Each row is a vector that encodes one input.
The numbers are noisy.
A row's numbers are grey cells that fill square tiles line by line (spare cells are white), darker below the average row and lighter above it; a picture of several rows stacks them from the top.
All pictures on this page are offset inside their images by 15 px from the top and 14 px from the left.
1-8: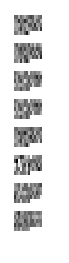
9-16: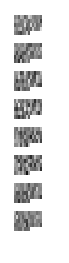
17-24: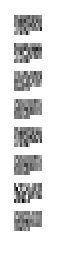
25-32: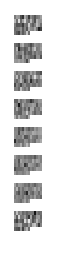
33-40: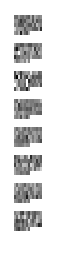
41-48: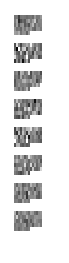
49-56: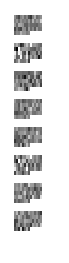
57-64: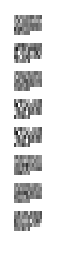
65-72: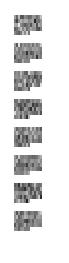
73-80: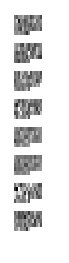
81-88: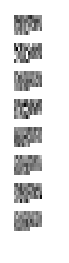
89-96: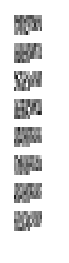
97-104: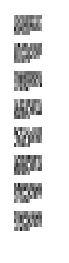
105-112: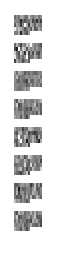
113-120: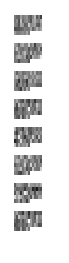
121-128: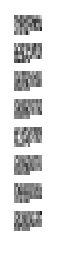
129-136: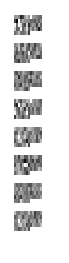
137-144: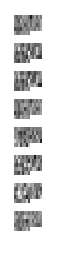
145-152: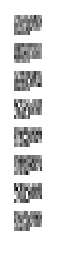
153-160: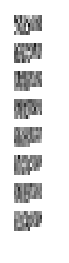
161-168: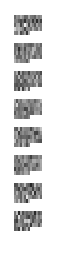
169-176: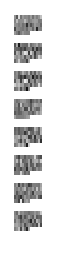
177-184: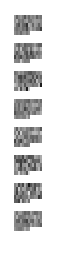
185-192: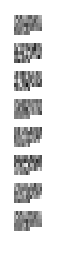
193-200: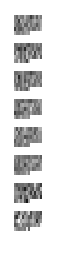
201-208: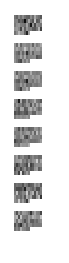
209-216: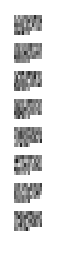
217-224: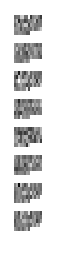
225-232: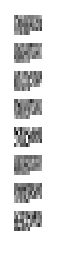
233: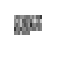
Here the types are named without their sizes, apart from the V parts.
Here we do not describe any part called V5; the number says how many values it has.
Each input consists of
a node of a tree, together with a list of items, each either a point on a line, or a value of V5.
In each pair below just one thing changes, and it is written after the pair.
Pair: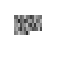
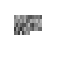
the node of the tree
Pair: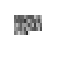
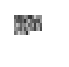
the value of V5 in item 2 of the list
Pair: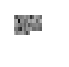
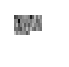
the place on the line in item 1 of the list
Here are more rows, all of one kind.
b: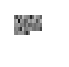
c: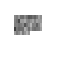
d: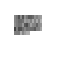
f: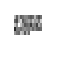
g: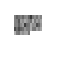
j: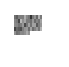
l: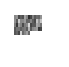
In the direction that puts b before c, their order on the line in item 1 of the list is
b, f, l, d, c, g, j.
